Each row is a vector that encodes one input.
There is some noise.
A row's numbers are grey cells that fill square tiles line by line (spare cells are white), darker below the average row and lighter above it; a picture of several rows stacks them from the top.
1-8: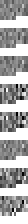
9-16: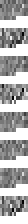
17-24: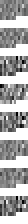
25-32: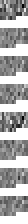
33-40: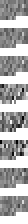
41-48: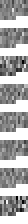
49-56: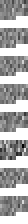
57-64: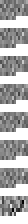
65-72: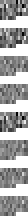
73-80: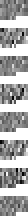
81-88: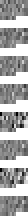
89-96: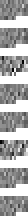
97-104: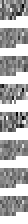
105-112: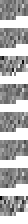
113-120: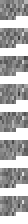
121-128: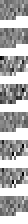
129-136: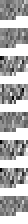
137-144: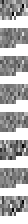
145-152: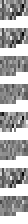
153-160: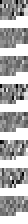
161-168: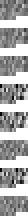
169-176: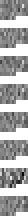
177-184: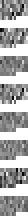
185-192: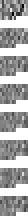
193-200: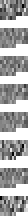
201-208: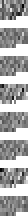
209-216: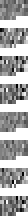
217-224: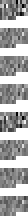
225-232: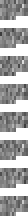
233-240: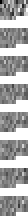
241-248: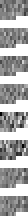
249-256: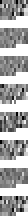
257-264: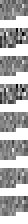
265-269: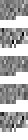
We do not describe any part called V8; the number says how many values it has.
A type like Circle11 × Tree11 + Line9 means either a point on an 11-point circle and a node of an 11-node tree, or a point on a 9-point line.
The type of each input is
Circle10 + Line10 × V8.
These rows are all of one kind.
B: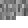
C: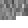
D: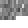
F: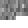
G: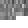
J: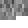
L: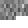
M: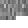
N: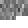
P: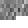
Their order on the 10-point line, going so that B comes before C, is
D, P, L, F, M, B, N, G, C, J.
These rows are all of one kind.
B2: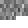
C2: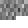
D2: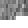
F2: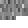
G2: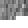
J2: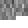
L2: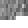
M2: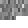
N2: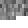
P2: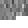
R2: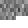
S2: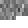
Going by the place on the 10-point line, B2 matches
D2 and L2.
